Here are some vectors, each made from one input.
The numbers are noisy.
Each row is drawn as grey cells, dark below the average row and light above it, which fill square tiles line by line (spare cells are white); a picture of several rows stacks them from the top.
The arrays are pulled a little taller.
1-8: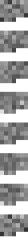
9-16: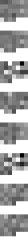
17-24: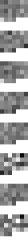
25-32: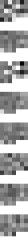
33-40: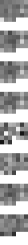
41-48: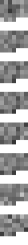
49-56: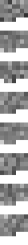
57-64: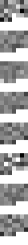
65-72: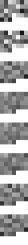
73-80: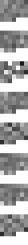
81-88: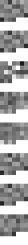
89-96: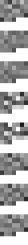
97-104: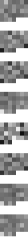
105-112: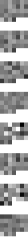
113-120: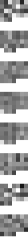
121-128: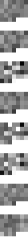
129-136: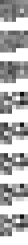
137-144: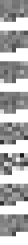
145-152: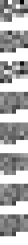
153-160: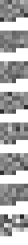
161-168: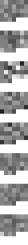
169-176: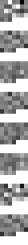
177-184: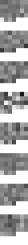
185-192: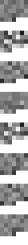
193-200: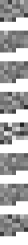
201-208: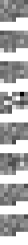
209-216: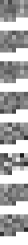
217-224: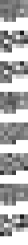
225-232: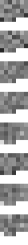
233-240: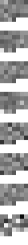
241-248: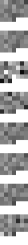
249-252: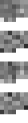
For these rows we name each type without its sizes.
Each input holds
a true/false value, together with either a fixed value, or a node of a tree.
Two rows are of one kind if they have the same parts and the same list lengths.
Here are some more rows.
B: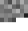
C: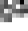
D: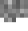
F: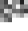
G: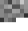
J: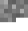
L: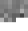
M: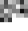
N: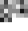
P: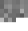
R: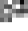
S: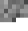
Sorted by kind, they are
B, G, M, N
C, D, F, J, L, P, R, S

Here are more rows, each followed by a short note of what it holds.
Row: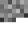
a true/false value
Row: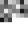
a true/false value
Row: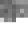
a node of a tree and a true/false value
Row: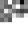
a node of a tree and a true/false value
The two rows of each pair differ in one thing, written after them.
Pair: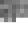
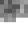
the node of the tree
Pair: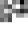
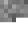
the true/false value
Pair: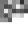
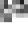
the node of the tree
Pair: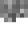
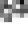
the true/false value
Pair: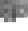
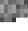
the node of the tree
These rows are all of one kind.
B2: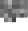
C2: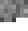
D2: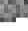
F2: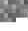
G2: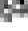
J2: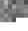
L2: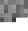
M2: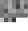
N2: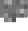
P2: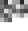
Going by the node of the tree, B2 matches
G2 and N2.
